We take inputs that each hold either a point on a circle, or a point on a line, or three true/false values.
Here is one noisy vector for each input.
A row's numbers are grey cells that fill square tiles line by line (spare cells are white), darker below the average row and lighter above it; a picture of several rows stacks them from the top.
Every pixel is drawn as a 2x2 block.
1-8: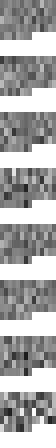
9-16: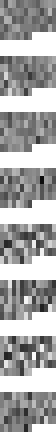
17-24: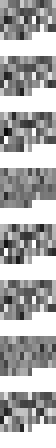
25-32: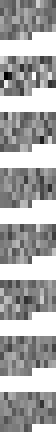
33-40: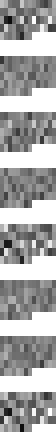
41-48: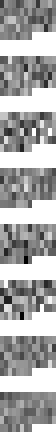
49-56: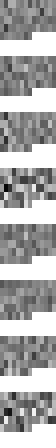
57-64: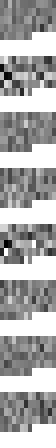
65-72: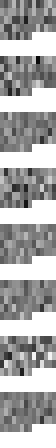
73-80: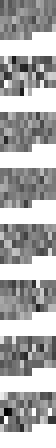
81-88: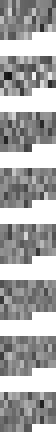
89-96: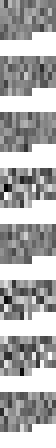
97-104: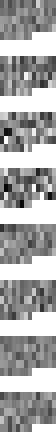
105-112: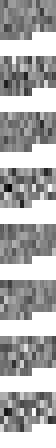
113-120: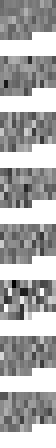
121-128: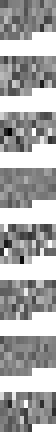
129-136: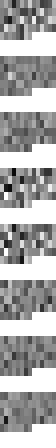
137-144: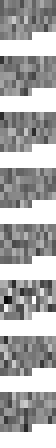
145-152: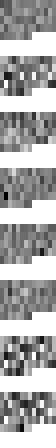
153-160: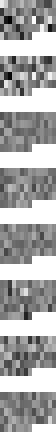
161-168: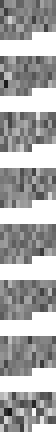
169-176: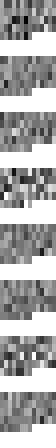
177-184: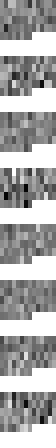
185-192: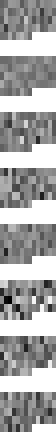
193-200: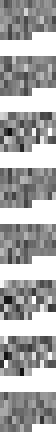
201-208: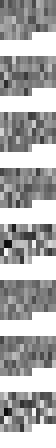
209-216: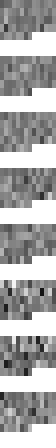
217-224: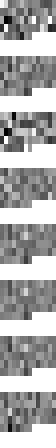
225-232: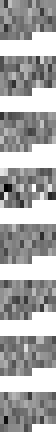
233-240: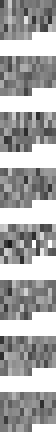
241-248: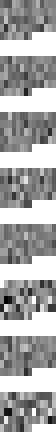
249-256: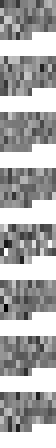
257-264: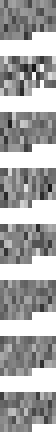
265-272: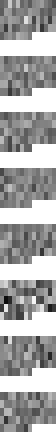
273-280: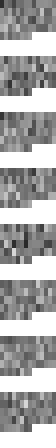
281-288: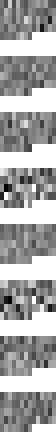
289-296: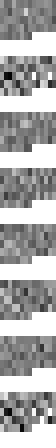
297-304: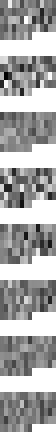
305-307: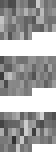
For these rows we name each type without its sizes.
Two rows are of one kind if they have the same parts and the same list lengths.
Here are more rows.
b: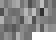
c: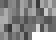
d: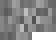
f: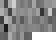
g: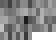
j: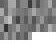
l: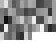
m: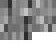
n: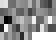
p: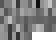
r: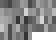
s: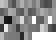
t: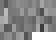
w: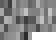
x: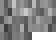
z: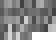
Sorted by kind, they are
b, c, f, j, t, z
d, g, m, p, r, w, x
l, n, s

